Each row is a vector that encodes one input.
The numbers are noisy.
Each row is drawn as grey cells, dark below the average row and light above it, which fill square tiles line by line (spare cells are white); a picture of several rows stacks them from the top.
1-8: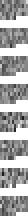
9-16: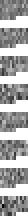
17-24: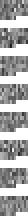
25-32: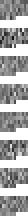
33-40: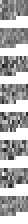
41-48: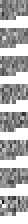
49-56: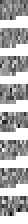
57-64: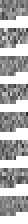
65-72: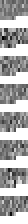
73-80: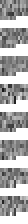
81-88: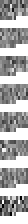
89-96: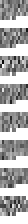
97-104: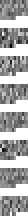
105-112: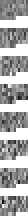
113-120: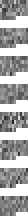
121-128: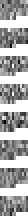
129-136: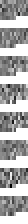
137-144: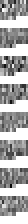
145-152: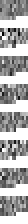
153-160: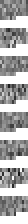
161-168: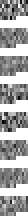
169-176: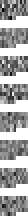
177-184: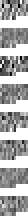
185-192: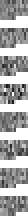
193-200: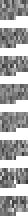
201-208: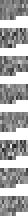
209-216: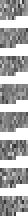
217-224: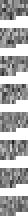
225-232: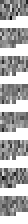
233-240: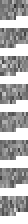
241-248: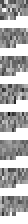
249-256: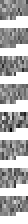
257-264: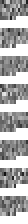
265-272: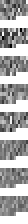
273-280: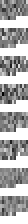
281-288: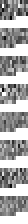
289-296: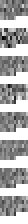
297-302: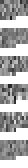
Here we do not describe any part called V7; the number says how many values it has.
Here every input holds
either a fixed value, or one of 5 labels and a true/false value, or two values of V7.
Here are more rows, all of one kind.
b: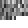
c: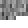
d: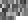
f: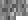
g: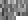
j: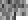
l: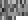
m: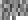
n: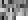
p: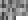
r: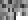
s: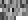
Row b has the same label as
c, g, j and p.
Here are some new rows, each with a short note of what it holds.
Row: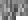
a fixed value
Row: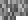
a fixed value
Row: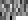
two values of V7
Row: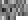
one of 5 labels and a true/false value
